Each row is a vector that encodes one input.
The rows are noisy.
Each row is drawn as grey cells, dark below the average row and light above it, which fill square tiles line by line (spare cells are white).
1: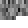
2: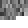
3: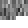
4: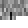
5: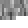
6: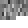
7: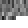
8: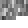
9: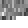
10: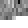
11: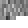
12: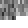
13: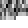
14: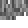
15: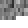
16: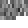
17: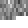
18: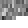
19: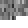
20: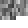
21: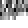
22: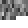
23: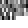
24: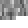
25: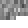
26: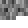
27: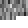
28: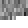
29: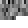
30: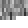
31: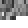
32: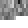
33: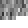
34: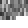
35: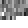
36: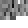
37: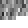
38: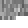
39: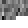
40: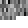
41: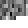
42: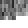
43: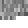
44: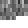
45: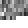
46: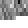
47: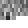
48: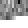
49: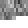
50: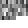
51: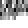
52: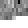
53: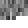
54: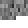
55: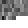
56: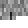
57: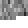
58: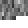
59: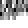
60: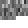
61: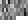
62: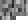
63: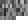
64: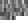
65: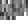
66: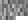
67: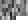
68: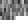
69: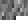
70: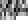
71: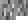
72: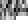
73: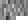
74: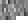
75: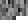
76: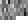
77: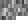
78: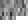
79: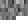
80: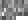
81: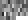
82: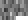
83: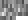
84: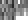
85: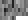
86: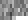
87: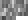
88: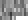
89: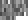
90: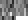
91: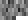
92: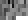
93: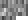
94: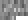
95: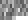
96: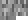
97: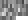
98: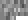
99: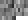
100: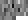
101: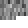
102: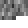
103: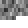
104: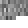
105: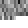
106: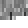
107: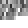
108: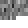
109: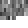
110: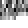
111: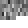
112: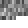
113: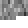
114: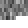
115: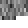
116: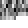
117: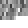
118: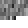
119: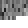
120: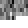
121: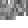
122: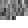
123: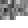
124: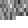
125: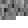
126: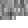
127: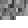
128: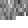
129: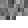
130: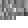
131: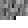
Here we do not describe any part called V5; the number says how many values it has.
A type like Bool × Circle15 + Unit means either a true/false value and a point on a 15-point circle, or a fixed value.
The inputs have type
List2(Label6 × V5).
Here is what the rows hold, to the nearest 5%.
All of them are lists of up to two items, each one of 6 labels and a value of V5: about 5% are empty, 50% hold one and 45% two.
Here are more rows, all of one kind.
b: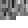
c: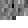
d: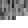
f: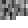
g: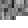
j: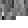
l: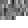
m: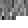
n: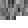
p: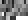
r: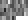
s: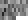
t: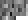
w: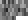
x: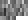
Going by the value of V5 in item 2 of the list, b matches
d, j, m and p.
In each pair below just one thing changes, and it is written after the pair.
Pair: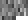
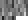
the value of V5 in item 2 of the list
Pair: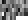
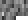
the value of V5 in item 2 of the list
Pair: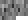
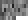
the label in item 1 of the list
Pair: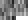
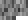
the value of V5 in item 2 of the list
